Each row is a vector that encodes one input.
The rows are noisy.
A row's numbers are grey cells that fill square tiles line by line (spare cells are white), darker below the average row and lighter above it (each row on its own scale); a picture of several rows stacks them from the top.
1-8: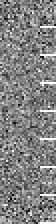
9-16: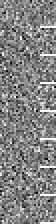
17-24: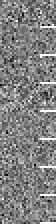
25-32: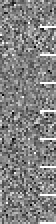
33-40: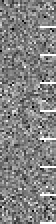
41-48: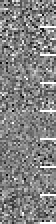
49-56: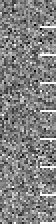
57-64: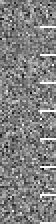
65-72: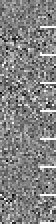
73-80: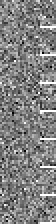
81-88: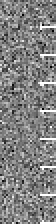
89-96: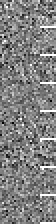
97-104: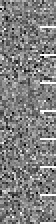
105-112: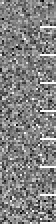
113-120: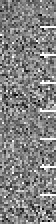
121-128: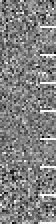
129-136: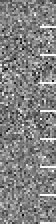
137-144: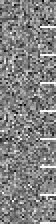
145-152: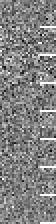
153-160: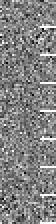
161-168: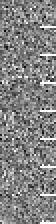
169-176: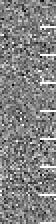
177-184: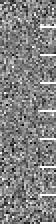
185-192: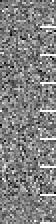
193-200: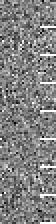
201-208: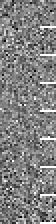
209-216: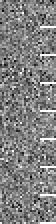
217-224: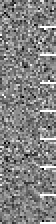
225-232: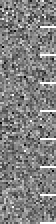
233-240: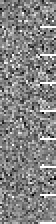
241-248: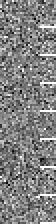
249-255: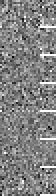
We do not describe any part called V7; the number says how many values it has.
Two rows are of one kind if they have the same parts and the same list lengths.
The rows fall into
4 kinds.
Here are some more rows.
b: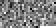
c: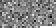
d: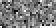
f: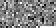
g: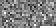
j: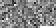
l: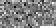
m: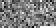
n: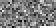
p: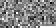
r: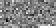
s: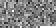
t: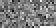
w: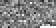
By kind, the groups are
b, d, g, j, m, n, t
c
f, p, s
l, r, w

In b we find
a point on a 9-point line and four true/false values.
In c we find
two values of V7.
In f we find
a point on a 6-point line.
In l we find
one of 4 labels and a point on a 9-point line.
